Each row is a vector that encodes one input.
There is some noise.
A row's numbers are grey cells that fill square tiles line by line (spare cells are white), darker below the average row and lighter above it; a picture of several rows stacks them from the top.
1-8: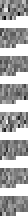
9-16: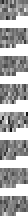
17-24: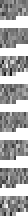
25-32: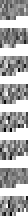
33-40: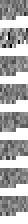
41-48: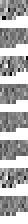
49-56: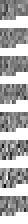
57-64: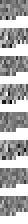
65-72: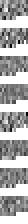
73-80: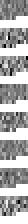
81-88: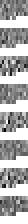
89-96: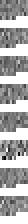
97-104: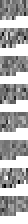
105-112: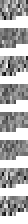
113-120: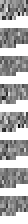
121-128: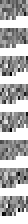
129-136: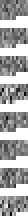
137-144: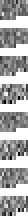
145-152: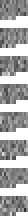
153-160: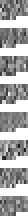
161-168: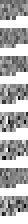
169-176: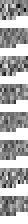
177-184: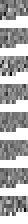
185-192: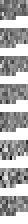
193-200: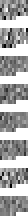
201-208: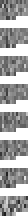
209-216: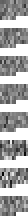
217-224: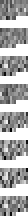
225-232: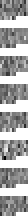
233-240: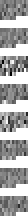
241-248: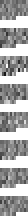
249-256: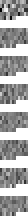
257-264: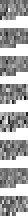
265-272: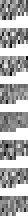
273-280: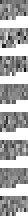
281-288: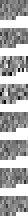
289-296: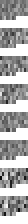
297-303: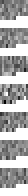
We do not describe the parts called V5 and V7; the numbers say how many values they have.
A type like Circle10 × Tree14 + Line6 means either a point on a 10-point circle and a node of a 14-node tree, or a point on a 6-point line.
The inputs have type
Bool × Line6 × V5 × V7 + Line9.
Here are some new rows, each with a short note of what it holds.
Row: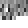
a point on a 9-point line
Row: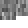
a point on a 6-point line, a true/false value, a value of V5 and a value of V7
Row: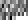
a point on a 9-point line
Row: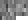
a point on a 6-point line, a true/false value, a value of V5 and a value of V7
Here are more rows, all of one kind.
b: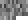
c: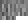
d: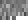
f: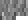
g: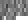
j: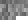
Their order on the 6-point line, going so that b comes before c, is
g, f, b, d, j, c.
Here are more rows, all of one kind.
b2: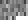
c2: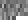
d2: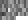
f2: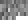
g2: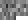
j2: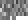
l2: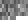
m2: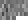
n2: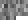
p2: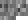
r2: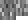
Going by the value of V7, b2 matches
d2, j2 and n2.
